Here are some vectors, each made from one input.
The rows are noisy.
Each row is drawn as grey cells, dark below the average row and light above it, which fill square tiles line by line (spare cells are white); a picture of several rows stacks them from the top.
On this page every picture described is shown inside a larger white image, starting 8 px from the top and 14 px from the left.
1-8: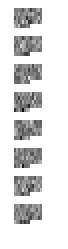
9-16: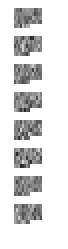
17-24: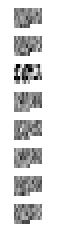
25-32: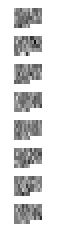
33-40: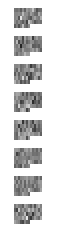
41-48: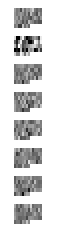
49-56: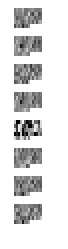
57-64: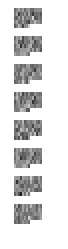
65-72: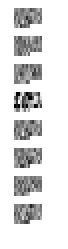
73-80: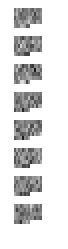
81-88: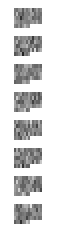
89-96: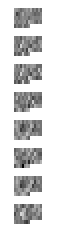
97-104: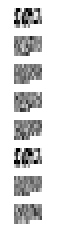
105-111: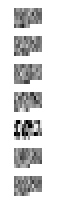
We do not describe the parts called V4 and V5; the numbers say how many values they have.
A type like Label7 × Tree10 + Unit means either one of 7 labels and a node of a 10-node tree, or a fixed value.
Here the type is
Bool × Line3 × Line3 × V4 × V5 + Unit.
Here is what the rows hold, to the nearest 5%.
About 5% of them hold a fixed value. The rest hold a point on each of two 3-point lines, a true/false value, a value of V4 and a value of V5.
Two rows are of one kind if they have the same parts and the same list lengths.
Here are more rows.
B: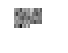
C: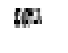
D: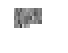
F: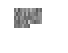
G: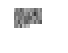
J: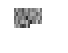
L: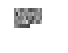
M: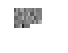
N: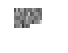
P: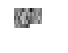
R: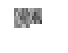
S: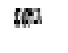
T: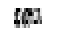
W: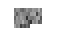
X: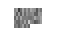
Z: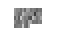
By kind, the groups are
B, D, F, G, J, L, M, N, P, R, W, X, Z
C, S, T

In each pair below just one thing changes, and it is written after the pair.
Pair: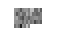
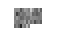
the place on one of the two 3-point lines
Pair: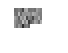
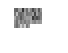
the value of V4
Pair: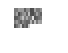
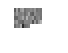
the value of V5
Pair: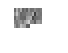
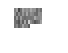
the value of V4
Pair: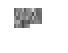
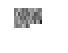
the value of V4
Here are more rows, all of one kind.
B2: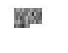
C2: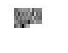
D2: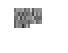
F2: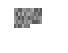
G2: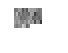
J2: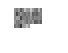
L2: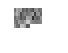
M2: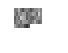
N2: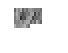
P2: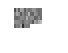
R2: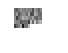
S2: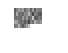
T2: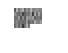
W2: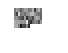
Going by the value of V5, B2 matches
F2, J2 and W2.
